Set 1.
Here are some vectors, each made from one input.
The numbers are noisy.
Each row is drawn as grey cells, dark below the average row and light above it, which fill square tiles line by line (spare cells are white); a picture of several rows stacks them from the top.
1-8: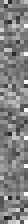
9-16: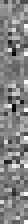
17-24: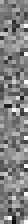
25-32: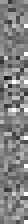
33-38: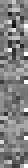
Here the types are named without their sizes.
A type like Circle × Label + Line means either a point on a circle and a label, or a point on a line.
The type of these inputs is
Tree.
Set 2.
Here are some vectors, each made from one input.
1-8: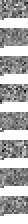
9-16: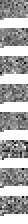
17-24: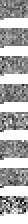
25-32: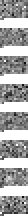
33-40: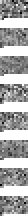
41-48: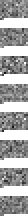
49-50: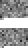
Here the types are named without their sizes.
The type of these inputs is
Label.
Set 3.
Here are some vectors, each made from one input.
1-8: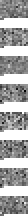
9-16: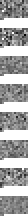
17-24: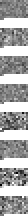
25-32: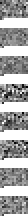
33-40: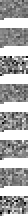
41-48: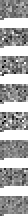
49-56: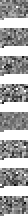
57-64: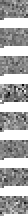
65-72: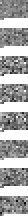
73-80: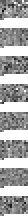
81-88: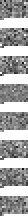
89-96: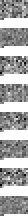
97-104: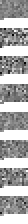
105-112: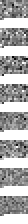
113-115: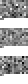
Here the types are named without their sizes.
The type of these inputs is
Circle.
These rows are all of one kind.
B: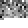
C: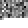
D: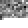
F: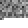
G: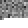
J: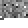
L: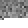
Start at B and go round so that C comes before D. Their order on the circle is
B, J, C, G, L, D, F.
